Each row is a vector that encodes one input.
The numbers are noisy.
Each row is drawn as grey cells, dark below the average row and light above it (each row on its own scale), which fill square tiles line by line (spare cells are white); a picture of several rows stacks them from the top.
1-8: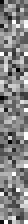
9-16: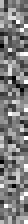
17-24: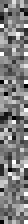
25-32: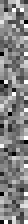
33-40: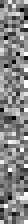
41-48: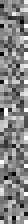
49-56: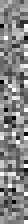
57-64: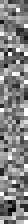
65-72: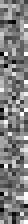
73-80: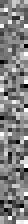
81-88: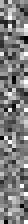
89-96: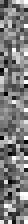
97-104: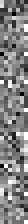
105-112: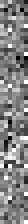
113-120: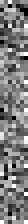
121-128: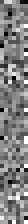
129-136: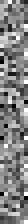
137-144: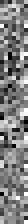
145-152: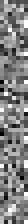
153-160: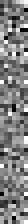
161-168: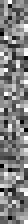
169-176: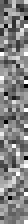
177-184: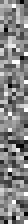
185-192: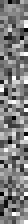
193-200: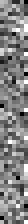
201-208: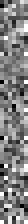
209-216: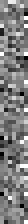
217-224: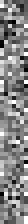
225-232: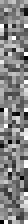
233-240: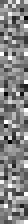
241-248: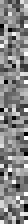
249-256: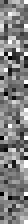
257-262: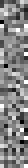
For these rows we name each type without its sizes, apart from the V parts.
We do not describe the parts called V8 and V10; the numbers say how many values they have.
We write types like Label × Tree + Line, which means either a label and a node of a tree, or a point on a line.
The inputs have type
(Bool × Bool × Bool × Bool + Unit) × V8 × V10 + List(Line).
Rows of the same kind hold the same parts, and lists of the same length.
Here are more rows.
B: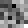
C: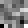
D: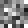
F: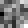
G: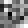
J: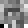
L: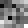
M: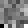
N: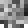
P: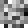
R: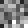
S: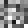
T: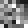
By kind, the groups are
B, L, S
C, M
D, F, G, N, P, T
J
R

